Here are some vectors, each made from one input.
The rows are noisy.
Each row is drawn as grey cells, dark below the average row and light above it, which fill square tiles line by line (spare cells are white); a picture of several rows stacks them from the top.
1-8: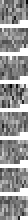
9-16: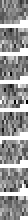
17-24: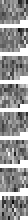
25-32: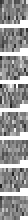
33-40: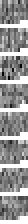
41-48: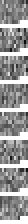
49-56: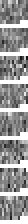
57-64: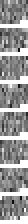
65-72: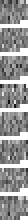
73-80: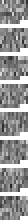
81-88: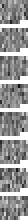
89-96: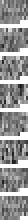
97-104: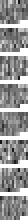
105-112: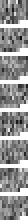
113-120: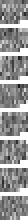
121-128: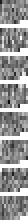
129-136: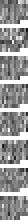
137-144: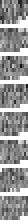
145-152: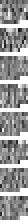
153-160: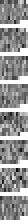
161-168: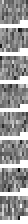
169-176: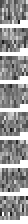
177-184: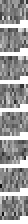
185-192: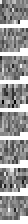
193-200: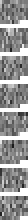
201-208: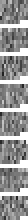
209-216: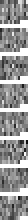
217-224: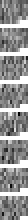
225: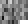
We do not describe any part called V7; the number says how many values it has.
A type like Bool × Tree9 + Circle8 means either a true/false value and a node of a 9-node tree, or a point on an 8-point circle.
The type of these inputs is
Bool × Circle6 × V7 + Line5 + Line6.
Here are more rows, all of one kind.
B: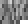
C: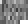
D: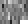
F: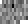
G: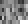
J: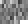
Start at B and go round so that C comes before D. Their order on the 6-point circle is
B, F, J, C, G, D.
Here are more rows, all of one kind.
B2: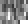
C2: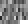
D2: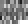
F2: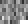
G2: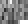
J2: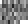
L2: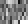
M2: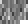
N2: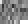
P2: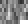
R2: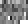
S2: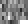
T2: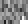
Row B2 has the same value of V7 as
C2, F2 and R2.
